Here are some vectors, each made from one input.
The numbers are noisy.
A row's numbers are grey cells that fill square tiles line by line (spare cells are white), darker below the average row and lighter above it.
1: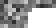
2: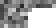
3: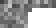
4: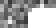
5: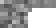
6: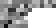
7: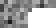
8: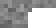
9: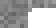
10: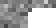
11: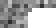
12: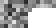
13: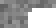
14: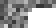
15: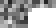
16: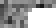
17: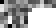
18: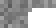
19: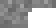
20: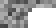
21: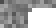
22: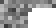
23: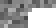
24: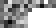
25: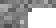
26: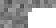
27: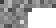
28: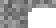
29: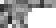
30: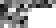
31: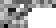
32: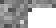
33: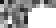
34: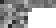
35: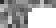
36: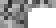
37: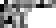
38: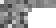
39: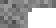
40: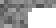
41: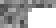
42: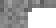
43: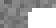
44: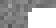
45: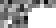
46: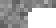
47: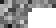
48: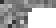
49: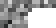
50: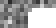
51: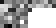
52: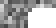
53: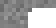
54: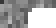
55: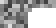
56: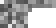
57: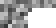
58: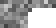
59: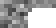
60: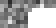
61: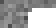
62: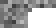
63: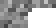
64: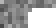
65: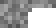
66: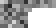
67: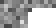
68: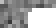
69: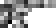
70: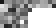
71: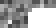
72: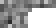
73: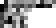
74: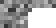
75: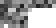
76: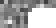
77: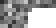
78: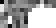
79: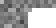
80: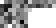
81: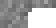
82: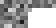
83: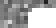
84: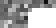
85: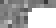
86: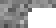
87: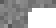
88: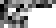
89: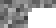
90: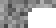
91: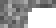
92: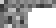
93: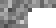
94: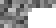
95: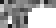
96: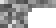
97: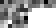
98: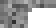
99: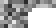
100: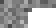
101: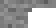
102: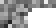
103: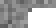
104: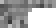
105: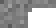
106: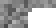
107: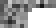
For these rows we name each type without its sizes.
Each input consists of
a node of a tree, together with either a point on a line, or a node of a tree.
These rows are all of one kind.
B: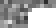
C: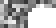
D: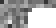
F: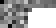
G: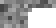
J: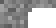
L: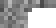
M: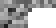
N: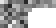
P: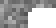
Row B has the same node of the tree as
C, D, G and L.
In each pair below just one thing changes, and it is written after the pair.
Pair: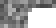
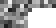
the node of the tree
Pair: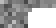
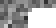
the place on the line
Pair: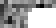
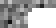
the place on the line
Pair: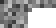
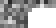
the node of the tree
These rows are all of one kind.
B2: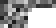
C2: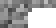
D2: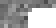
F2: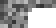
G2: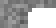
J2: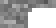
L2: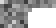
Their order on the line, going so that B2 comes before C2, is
G2, L2, D2, J2, B2, F2, C2.
